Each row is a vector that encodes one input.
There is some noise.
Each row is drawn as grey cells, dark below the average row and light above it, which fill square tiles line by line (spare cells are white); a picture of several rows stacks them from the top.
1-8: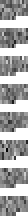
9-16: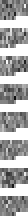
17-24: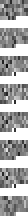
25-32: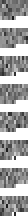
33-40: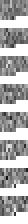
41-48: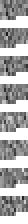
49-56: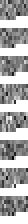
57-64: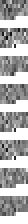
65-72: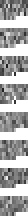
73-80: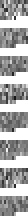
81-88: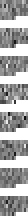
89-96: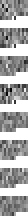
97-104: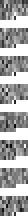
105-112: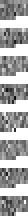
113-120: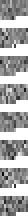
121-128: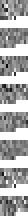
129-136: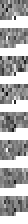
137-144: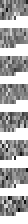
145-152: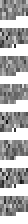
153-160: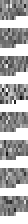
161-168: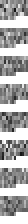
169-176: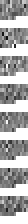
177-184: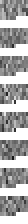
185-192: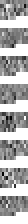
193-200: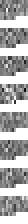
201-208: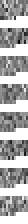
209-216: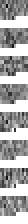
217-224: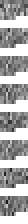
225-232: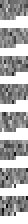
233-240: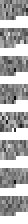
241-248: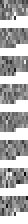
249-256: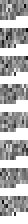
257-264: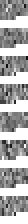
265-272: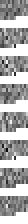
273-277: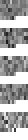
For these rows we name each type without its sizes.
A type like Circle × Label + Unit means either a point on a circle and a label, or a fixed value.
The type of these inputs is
(Circle + Unit) × (Tree + Unit).
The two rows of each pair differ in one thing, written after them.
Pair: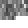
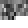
the node of the tree
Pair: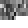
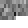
the node of the tree
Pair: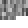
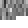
the place on the circle
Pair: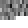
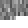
the place on the circle
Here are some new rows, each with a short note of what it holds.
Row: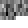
a point on a circle and a node of a tree
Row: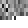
a point on a circle
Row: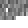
a node of a tree
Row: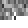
a fixed value
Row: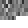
a node of a tree
